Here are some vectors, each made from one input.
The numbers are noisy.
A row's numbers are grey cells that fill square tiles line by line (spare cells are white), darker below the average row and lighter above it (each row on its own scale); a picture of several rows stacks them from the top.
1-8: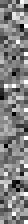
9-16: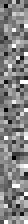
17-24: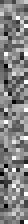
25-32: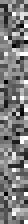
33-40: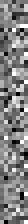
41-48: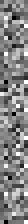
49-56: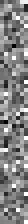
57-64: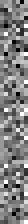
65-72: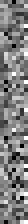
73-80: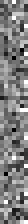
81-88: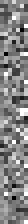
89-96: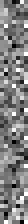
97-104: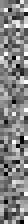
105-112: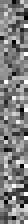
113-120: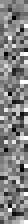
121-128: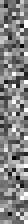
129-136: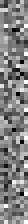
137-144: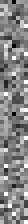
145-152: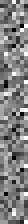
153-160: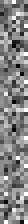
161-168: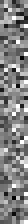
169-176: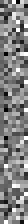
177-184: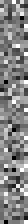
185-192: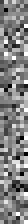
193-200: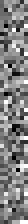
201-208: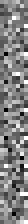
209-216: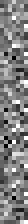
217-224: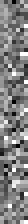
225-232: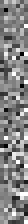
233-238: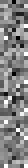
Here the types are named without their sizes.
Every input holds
a label.
